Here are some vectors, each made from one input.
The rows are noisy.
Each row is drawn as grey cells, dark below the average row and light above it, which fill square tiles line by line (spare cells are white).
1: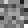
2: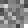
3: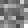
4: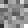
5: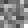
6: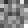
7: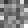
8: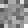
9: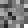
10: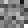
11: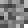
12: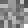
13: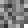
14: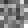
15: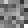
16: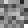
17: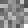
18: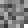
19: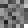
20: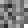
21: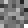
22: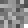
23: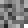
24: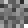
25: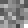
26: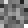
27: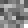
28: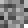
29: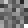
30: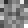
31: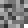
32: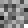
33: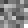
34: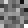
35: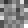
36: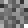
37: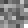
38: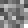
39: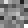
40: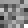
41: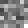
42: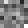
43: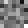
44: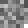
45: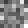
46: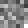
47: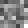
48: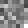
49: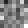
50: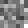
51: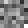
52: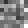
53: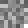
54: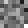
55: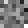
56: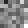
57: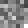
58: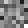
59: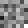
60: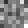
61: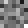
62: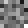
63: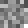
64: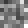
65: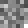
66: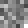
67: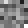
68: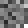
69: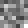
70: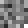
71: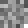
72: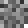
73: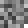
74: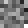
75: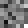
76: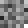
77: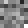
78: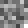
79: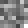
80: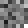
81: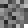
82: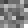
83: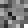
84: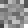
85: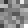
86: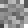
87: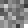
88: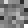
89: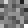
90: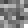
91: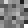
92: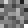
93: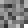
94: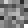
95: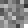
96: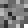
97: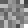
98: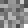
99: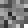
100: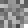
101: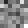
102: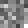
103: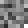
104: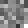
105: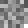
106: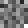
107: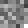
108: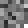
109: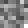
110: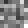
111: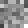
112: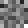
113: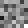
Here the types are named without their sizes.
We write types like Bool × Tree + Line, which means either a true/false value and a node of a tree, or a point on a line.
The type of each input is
Bool × Circle.
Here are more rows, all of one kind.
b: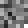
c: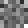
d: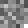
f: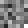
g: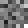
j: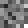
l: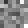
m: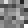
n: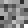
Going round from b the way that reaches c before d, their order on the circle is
b, j, g, c, d, m, n, l, f.
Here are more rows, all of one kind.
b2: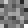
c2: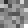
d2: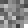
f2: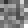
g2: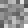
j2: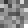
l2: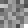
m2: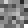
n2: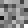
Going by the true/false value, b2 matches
m2 and n2.
